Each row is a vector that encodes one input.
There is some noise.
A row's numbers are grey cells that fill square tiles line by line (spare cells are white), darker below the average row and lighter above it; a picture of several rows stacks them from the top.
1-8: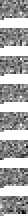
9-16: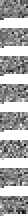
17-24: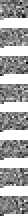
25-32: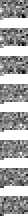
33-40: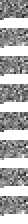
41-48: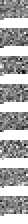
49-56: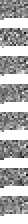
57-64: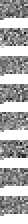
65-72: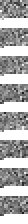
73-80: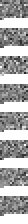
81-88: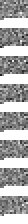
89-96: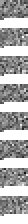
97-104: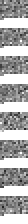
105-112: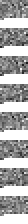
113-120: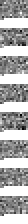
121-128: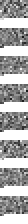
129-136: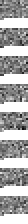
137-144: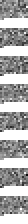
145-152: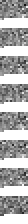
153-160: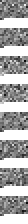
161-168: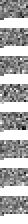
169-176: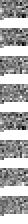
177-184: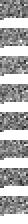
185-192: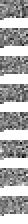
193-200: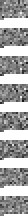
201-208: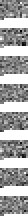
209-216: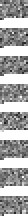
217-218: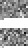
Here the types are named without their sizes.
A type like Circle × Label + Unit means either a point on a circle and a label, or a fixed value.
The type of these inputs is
Bool × (Circle + Unit).
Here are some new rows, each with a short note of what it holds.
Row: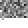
a true/false value
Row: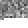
a point on a circle and a true/false value
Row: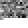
a true/false value
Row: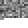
a point on a circle and a true/false value
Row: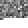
a point on a circle and a true/false value
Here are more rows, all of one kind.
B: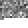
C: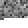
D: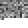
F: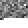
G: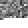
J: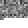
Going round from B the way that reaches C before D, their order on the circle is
B, G, J, C, D, F.
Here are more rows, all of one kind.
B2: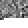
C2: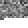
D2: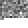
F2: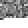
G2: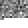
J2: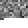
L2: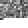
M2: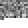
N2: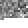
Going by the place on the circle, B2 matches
D2 and G2.
